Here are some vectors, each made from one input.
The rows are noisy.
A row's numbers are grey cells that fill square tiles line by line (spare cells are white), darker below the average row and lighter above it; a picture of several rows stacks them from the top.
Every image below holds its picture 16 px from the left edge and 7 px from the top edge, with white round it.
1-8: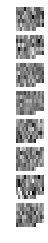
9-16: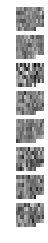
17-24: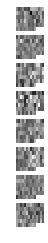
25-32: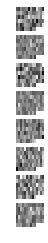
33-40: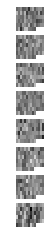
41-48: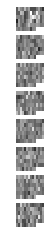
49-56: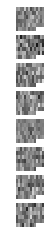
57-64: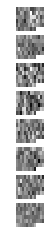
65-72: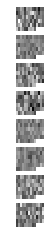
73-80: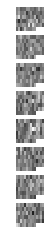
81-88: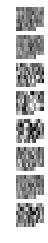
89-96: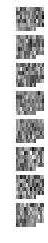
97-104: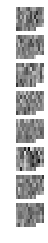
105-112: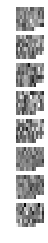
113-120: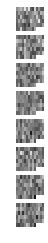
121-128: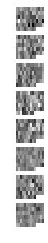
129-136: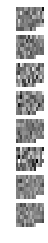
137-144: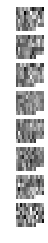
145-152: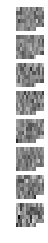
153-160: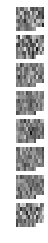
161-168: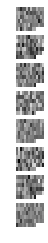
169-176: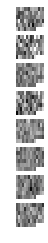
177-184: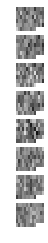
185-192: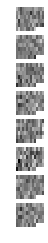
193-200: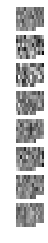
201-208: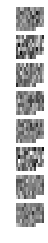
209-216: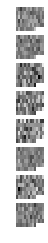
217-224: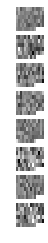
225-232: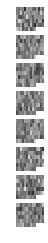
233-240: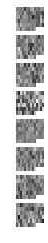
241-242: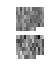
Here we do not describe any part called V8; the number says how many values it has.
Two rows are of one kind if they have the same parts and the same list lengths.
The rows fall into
3 kinds.
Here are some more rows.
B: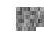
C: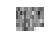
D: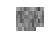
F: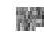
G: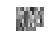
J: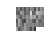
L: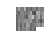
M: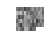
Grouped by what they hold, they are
B, D, J, L
C, M
F, G

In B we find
a point on a 5-point line and a true/false value.
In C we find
one of 4 labels and a point on a 7-point line.
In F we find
one of 4 labels and a value of V8.
